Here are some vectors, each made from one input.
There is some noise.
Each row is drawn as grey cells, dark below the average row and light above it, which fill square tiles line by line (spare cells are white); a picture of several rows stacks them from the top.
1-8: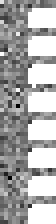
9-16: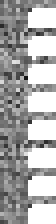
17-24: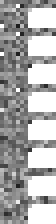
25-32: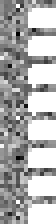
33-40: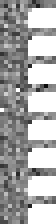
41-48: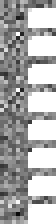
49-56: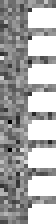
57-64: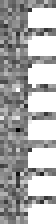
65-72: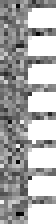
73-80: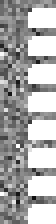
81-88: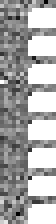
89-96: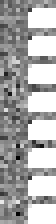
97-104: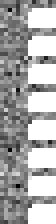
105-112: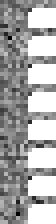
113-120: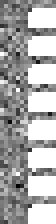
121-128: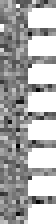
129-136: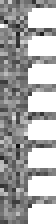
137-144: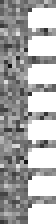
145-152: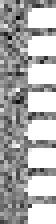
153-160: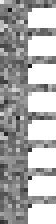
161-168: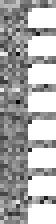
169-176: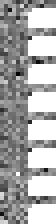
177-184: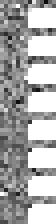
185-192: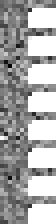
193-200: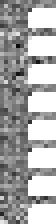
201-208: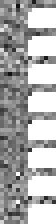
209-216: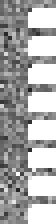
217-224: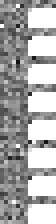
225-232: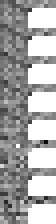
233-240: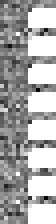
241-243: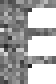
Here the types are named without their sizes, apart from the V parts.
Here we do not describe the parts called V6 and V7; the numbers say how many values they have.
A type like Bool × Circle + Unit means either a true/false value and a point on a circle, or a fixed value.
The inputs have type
Bool × Bool × Bool + (Tree + V7) × V6.
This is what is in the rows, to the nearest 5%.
About 45% of them hold three true/false values. The rest hold a value of V6, together with either a node of a tree, or a value of V7.
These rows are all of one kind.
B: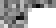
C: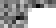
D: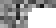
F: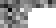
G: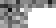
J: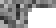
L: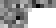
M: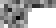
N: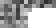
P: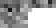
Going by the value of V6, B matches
C, L and M.
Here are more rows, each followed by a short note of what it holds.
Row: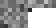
three true/false values
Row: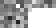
a value of V6 and a value of V7
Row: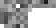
a value of V6 and a value of V7
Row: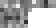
a value of V6 and a value of V7
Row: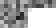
a node of a tree and a value of V6
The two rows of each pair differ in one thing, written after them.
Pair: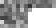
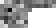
the node of the tree
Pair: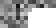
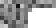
the value of V6
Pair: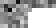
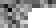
the node of the tree
